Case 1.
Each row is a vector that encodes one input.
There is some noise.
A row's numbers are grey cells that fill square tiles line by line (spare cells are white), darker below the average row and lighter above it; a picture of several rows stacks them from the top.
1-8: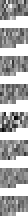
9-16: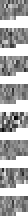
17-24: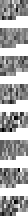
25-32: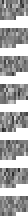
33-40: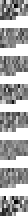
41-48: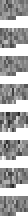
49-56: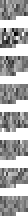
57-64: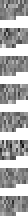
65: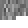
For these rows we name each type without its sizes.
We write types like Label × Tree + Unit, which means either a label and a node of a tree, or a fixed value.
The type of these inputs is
List(Line).
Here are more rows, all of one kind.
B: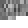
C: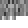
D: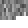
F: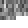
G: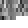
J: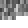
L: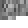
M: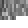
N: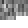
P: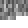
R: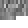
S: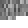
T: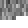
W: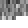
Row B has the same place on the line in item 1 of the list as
L, M and S.
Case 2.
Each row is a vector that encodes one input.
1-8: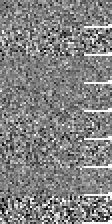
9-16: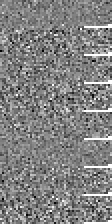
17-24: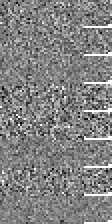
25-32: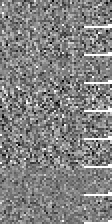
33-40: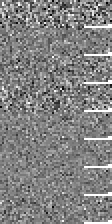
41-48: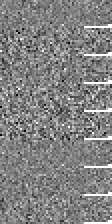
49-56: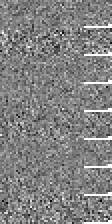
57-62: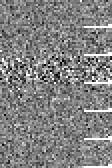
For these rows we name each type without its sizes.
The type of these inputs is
Bool × Tree.
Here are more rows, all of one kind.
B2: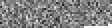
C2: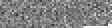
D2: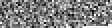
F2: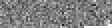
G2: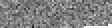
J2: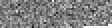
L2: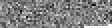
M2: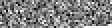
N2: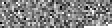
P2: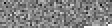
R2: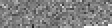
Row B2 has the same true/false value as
C2 and N2.
